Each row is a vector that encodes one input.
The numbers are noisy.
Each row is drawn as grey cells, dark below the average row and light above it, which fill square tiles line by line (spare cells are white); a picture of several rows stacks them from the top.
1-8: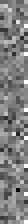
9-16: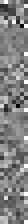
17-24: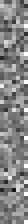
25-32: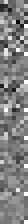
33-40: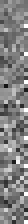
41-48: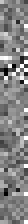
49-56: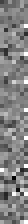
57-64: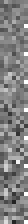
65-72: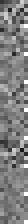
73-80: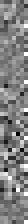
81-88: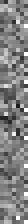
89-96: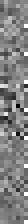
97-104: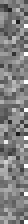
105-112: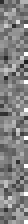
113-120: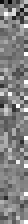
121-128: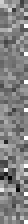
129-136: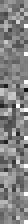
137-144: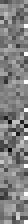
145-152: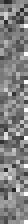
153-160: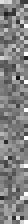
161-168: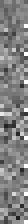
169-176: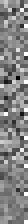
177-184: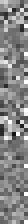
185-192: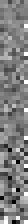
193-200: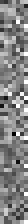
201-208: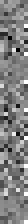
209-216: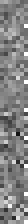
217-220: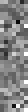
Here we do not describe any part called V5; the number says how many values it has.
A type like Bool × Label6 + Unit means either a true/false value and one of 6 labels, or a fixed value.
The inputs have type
Line4 + Line6 × (List2(V5) + Tree7).
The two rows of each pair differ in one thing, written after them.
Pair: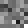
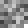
the value of V5 in item 1 of the list
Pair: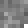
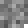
the place on the 6-point line
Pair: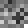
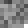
the value of V5 in item 1 of the list
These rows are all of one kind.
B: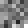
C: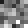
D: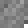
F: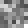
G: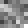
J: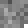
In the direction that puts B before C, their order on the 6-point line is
B, F, J, D, C, G.
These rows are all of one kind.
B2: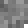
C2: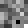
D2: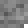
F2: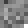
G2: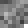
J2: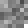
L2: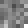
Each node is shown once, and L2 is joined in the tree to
D2 and G2.
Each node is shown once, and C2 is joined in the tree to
B2.
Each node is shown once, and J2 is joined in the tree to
F2.
